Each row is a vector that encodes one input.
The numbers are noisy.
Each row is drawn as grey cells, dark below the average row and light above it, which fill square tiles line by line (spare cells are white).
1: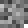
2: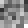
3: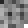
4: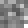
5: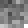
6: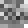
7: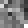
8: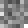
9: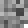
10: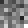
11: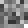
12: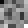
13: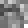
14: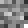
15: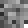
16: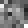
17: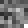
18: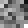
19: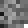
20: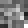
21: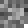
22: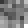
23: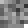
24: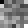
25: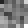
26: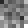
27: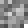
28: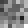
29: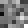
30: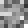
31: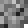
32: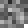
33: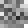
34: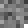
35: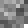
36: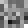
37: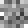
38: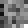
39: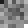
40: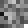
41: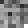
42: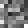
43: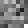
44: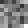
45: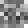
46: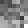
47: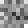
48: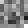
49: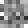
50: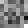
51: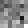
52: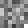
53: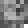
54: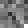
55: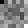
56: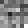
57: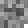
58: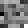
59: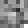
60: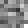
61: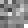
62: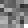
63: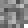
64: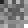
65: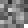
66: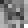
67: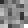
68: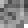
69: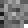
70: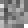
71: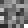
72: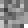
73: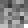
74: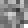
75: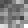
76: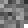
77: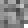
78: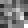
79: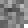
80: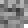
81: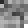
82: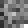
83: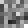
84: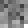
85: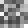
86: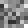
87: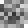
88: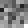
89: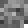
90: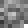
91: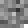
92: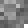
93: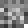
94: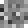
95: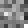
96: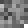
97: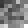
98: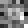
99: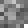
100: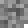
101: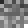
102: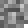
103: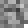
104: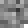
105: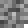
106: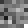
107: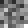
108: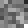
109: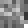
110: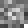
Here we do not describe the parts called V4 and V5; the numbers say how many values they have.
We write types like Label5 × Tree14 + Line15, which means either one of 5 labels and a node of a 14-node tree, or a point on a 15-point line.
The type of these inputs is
(Label6 + Line6) × V4 + V5.
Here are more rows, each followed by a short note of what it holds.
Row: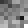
a value of V5
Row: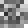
a point on a 6-point line and a value of V4
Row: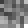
a value of V5
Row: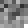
a value of V5
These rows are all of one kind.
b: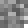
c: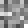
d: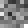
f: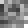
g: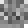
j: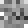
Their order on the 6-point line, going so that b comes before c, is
b, c, f, g, j, d.
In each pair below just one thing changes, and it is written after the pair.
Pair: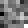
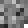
the label
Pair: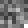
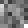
the label
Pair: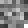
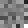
the value of V4
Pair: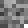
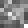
the value of V4
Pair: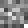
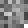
the label
